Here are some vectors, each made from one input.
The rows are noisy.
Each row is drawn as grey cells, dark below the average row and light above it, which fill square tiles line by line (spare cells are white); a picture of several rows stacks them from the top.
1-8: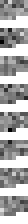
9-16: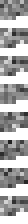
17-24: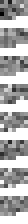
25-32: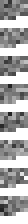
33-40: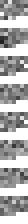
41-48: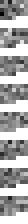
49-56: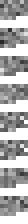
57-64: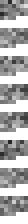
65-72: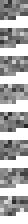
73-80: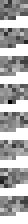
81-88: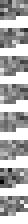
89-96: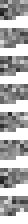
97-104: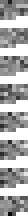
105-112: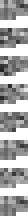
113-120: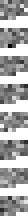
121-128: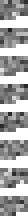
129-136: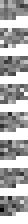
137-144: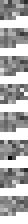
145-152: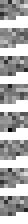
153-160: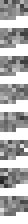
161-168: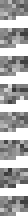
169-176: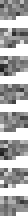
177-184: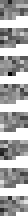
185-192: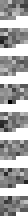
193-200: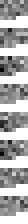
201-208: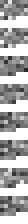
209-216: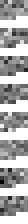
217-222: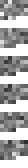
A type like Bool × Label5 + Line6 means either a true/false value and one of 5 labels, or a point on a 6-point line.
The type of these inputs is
Bool × Label11.
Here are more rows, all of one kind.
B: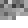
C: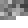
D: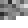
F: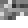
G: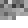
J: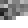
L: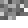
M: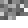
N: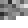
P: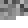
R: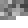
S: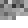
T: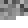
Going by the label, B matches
D, G, N and S.
